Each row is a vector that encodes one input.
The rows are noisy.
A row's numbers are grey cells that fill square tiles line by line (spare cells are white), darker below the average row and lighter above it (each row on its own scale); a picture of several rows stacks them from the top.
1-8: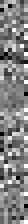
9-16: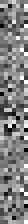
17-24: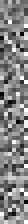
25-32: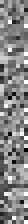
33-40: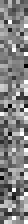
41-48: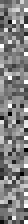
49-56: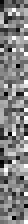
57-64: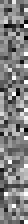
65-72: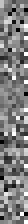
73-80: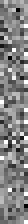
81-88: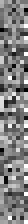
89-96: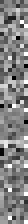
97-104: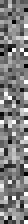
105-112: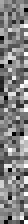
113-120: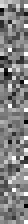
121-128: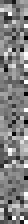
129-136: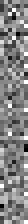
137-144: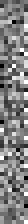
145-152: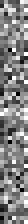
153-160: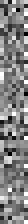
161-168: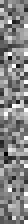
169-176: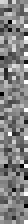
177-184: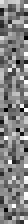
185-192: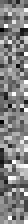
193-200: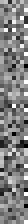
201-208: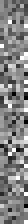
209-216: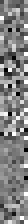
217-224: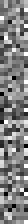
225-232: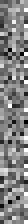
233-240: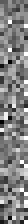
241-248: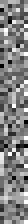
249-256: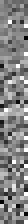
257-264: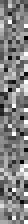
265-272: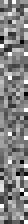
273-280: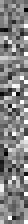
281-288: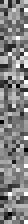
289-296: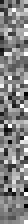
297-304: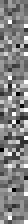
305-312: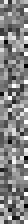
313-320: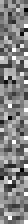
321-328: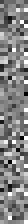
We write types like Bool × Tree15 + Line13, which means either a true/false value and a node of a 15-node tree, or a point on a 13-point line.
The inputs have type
Circle9 + Circle13 × Line4.
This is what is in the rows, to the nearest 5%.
About 30% of them hold a point on a 9-point circle. The rest hold a point on a 13-point circle and a point on a 4-point line.
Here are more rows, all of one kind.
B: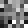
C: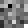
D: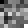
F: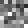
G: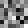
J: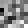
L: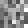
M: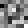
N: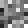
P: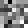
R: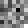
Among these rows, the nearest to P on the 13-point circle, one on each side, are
F and R.
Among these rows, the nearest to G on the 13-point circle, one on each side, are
L and M.
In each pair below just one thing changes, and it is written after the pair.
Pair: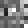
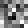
the place on the 13-point circle
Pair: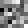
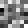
the place on the 13-point circle
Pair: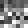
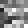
the place on the 13-point circle
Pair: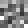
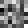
the place on the 4-point line
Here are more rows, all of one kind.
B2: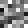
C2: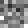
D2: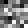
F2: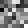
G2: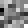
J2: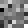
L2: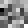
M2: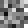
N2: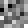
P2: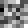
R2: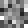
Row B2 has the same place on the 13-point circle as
G2, M2, N2 and R2.
